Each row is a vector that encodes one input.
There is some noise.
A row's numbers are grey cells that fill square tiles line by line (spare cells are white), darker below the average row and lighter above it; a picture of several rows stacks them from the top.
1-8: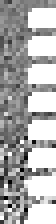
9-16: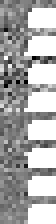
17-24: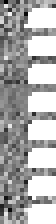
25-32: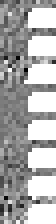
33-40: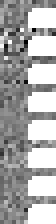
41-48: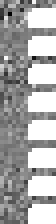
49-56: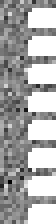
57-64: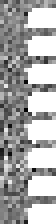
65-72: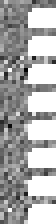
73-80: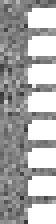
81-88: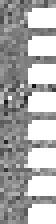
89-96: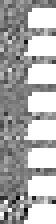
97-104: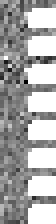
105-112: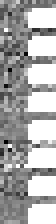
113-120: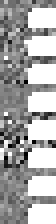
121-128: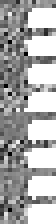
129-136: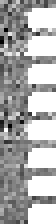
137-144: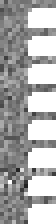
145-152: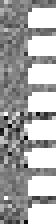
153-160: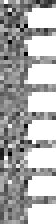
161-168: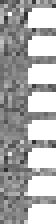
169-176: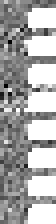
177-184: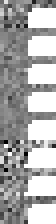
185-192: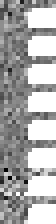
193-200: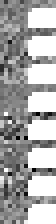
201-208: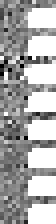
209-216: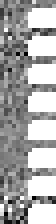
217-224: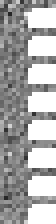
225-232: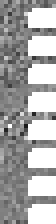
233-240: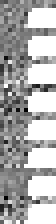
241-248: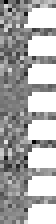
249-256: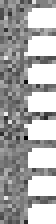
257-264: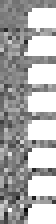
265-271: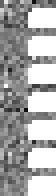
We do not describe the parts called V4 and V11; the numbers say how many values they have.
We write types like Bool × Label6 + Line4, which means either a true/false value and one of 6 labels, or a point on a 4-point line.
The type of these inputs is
(Bool × V11 + Label7) × V4.
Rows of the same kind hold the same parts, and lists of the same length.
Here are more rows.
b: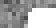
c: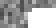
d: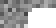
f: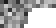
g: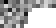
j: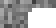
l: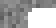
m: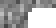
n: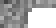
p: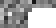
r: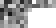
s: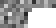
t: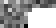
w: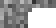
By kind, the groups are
b, c, f, m, n, p, r
d, g, j, l, s, t, w

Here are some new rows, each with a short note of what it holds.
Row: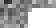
one of 7 labels and a value of V4
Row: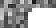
a true/false value, a value of V4 and a value of V11
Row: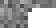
one of 7 labels and a value of V4
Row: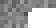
a true/false value, a value of V4 and a value of V11
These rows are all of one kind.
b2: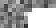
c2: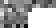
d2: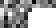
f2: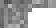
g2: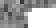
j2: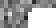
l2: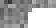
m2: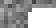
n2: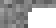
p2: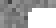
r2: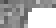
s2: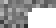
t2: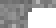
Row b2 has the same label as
c2, d2, r2 and t2.
